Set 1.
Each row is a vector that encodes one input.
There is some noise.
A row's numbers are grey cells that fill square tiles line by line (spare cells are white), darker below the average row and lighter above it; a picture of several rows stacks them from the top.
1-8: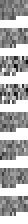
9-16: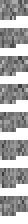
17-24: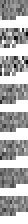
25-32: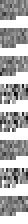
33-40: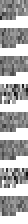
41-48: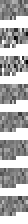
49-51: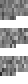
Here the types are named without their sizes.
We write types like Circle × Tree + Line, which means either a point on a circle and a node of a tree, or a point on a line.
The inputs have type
Bool × Tree.
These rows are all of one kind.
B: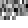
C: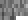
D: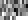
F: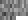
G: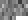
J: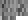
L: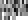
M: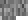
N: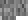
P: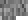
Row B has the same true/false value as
D and L.
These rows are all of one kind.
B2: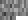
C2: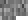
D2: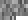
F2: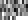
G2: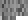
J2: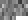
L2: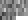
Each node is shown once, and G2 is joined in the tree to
C2.
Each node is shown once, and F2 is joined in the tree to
B2, C2 and J2.
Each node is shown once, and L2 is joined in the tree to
B2.
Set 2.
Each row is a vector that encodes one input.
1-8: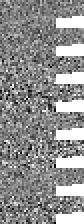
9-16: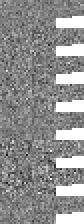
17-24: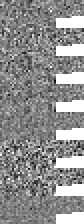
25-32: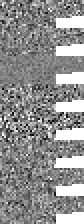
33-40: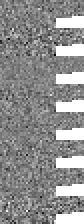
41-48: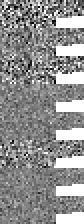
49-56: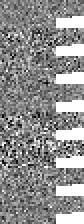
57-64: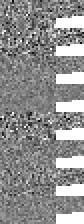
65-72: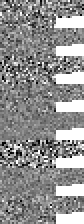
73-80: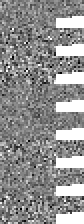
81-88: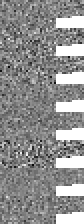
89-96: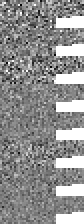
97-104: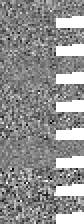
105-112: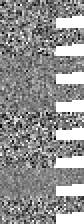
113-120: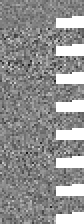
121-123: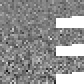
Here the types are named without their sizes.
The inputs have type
Bool × Bool × Bool × Bool × Label.
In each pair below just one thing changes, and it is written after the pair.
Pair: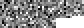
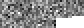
the label
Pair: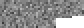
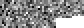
the label
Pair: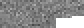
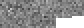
one of the four true/false values
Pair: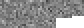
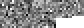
the label
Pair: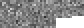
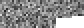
the label
